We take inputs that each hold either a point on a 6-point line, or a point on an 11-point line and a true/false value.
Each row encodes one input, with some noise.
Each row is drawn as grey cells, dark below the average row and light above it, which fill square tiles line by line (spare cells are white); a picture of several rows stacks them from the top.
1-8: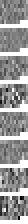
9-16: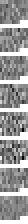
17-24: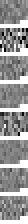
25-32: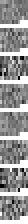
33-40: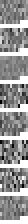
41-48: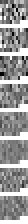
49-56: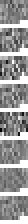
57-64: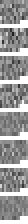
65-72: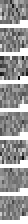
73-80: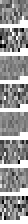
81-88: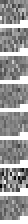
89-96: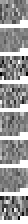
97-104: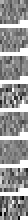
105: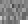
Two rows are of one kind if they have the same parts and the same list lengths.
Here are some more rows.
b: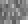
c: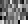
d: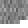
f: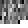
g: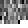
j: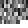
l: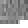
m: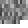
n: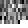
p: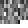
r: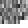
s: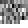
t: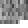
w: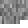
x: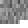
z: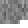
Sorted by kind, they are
b, d, l, m, r, s, t, w, x, z
c, f, g, j, n, p

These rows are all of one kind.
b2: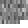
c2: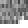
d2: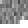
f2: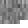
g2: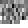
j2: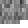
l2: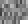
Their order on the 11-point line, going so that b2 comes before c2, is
j2, b2, d2, g2, c2, l2, f2.
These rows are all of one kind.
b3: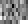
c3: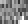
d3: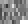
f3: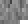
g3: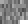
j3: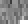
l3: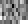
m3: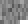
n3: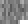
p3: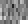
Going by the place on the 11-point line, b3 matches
c3 and l3.
